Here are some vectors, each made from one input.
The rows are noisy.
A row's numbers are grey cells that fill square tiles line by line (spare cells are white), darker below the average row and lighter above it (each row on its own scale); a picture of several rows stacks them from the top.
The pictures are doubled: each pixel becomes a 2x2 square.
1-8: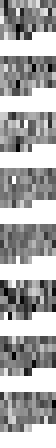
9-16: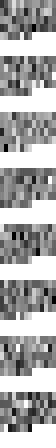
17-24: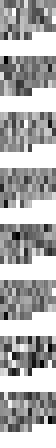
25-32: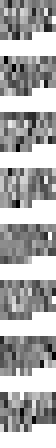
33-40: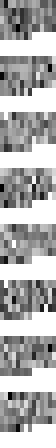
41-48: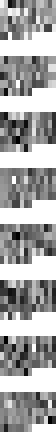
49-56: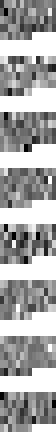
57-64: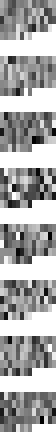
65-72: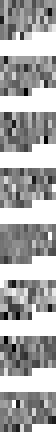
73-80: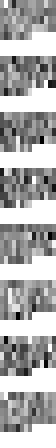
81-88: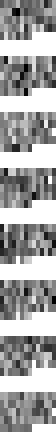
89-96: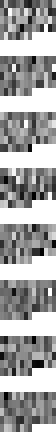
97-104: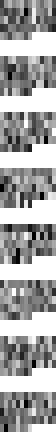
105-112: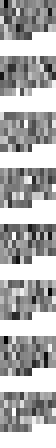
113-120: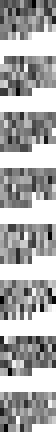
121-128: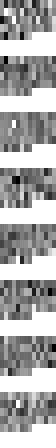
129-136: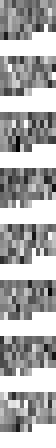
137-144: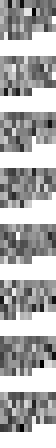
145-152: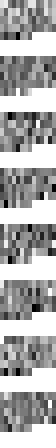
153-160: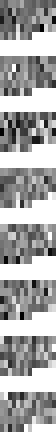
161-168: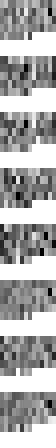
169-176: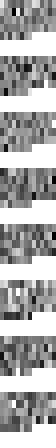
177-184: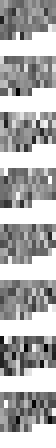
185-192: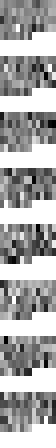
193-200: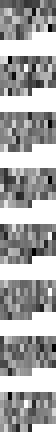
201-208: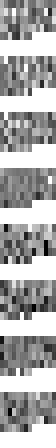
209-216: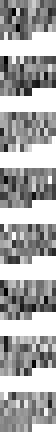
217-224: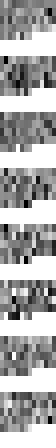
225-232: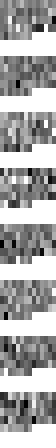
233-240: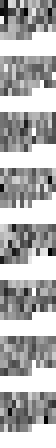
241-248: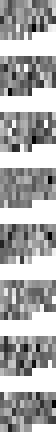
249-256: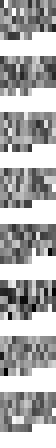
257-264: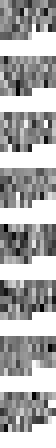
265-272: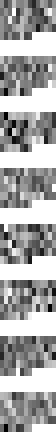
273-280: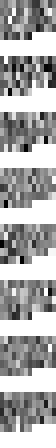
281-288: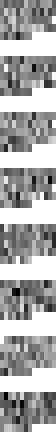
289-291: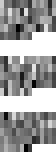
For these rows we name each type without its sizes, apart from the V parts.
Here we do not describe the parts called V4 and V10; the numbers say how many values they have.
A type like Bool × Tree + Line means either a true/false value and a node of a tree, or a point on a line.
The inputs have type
Bool × Bool × Bool × Bool × Tree × V4 × V10 + Unit.
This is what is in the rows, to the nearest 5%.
A few of them hold a fixed value. The rest hold a node of a tree, four true/false values, a value of V4 and a value of V10.
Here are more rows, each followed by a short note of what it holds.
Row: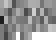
a node of a tree, four true/false values, a value of V4 and a value of V10
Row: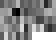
a fixed value
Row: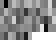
a node of a tree, four true/false values, a value of V4 and a value of V10
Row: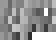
a node of a tree, four true/false values, a value of V4 and a value of V10
